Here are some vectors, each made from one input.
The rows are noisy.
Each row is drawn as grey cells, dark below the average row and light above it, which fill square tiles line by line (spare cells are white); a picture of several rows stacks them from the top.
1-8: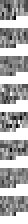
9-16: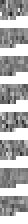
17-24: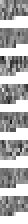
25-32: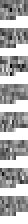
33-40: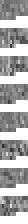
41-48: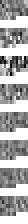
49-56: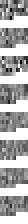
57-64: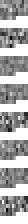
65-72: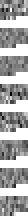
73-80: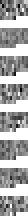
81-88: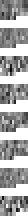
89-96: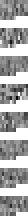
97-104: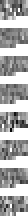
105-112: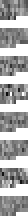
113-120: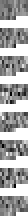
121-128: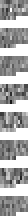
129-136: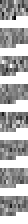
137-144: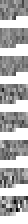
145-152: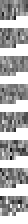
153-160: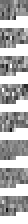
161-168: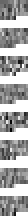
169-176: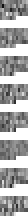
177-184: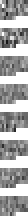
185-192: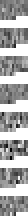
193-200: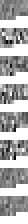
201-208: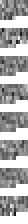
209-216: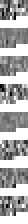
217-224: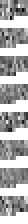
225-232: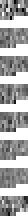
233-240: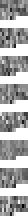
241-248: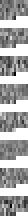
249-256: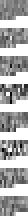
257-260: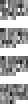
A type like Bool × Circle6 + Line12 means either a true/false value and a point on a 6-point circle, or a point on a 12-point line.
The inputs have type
(Bool × Bool × Bool + Unit) × Line16 + Label9.
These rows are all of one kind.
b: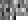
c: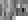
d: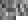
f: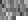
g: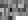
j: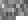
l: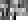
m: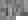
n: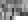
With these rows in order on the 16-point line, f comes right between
c and j.
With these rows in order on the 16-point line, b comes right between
d and g.
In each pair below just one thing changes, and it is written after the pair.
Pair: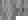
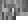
one of the three true/false values
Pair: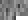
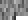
the place on the 16-point line
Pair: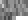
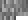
the place on the 16-point line
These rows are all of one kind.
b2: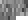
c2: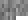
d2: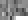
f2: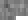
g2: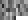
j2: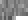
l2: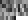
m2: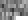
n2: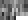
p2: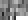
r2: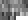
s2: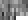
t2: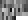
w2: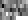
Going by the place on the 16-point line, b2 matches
c2, g2, p2 and s2.
